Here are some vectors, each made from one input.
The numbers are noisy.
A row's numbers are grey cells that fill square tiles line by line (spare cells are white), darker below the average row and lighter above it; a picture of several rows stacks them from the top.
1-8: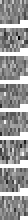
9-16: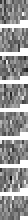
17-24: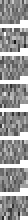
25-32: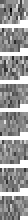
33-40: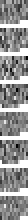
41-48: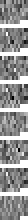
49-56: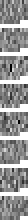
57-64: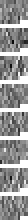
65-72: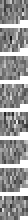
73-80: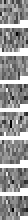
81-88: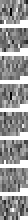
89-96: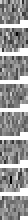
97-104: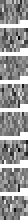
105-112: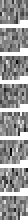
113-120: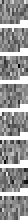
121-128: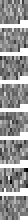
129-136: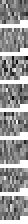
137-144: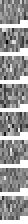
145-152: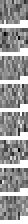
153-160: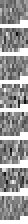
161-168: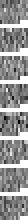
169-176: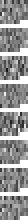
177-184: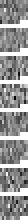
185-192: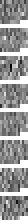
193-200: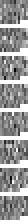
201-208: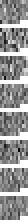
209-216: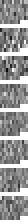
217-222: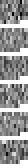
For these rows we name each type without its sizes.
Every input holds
either a label, or three true/false values.
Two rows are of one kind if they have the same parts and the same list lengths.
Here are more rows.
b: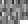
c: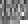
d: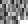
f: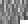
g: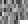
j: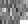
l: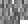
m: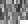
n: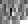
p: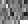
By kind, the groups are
b, c, d, g, m, n, p
f, j, l

